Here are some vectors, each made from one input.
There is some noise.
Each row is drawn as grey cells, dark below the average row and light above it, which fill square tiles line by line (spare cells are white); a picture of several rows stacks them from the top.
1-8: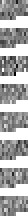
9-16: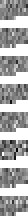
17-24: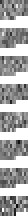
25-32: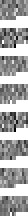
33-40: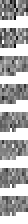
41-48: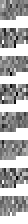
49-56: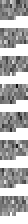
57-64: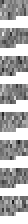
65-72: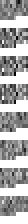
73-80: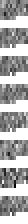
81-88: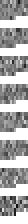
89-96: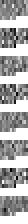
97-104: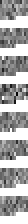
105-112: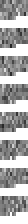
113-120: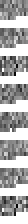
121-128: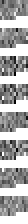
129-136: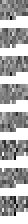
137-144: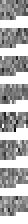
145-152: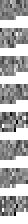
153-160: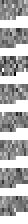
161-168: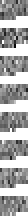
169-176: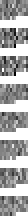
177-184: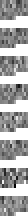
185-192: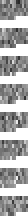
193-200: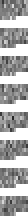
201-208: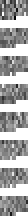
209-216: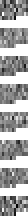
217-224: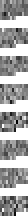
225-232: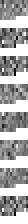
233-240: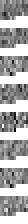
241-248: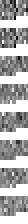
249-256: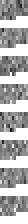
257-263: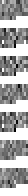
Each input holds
either a point on a 9-point circle and a node of a 20-node tree, or one of 6 labels.
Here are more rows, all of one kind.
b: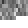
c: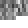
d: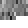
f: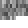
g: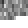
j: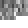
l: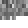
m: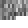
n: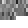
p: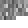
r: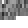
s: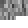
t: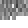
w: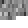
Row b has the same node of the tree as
d, l and w.
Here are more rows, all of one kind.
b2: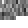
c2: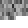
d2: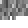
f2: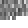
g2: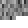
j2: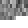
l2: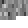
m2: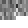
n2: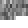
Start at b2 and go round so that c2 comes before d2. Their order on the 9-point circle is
b2, c2, l2, m2, f2, d2, n2, j2, g2.
